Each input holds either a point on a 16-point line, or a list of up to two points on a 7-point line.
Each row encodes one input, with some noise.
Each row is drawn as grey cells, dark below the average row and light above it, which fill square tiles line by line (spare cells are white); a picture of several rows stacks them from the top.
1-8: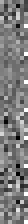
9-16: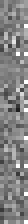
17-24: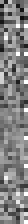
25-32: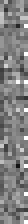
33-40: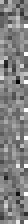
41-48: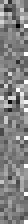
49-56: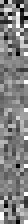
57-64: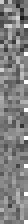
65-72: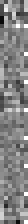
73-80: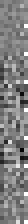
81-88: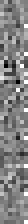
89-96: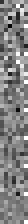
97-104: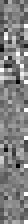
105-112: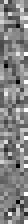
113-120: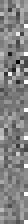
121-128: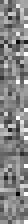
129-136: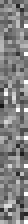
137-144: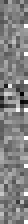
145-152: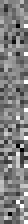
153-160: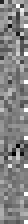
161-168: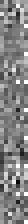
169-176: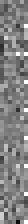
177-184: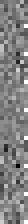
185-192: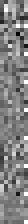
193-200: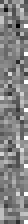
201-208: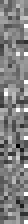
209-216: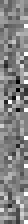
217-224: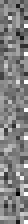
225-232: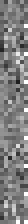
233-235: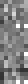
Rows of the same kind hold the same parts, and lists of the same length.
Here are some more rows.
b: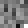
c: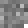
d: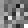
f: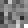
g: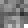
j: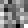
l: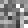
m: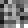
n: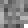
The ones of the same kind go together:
b, g, l, m
c, n
d, j
f

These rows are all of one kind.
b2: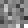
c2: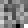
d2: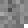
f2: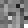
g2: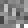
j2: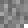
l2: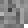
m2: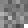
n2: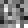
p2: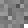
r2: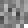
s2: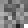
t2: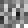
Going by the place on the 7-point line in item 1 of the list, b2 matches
p2 and r2.
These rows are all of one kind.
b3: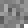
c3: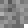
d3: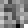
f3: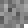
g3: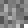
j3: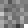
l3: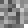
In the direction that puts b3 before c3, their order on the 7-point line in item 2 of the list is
j3, d3, g3, b3, c3, l3, f3.
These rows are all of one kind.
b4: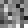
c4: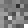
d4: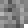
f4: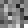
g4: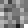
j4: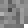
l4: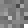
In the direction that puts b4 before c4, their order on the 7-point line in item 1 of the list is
l4, d4, j4, b4, f4, c4, g4.
